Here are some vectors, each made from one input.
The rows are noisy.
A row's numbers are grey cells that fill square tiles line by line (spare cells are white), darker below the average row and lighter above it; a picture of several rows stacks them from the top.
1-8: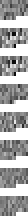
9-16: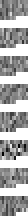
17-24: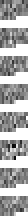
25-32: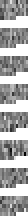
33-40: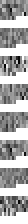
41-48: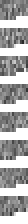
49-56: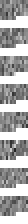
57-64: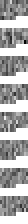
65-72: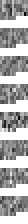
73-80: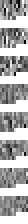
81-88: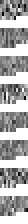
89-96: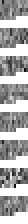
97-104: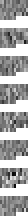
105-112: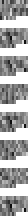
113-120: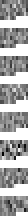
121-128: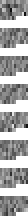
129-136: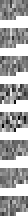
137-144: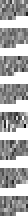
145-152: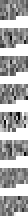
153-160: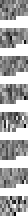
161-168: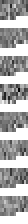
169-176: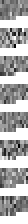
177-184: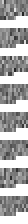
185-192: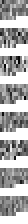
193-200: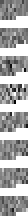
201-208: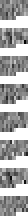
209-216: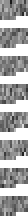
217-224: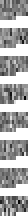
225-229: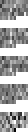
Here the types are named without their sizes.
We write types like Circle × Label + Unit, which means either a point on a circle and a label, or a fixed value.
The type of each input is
Bool × Bool × Bool + Label × List(Line).
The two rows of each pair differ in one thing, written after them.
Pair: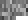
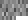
the label
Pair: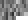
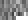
the place on the line in item 1 of the list
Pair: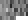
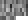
the label
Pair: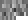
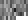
the label
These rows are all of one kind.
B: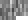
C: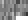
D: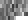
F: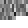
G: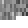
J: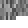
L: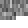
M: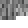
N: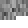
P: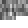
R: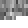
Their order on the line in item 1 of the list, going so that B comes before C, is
P, R, B, N, J, M, L, C, G, F, D.
